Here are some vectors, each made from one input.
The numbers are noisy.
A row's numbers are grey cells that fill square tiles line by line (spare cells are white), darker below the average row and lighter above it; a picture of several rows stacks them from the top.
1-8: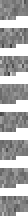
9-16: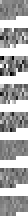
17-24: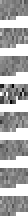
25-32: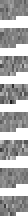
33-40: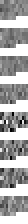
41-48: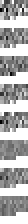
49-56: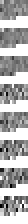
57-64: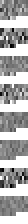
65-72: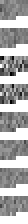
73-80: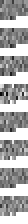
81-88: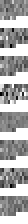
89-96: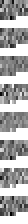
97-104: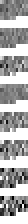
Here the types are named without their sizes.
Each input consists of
a point on a line, together with either a label, or a point on a line.
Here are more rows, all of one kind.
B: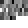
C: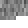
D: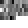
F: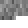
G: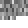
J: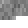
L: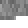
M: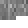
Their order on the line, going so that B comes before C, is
G, D, L, B, J, F, C, M.
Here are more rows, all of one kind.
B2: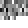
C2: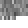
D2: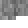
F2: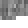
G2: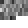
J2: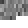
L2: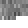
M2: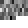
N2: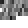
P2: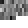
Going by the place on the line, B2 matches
C2, J2, L2 and N2.
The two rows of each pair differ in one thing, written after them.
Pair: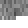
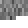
the place on the line
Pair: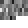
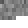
the label
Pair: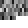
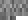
the label
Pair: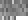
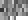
the place on the line
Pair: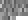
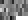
the label
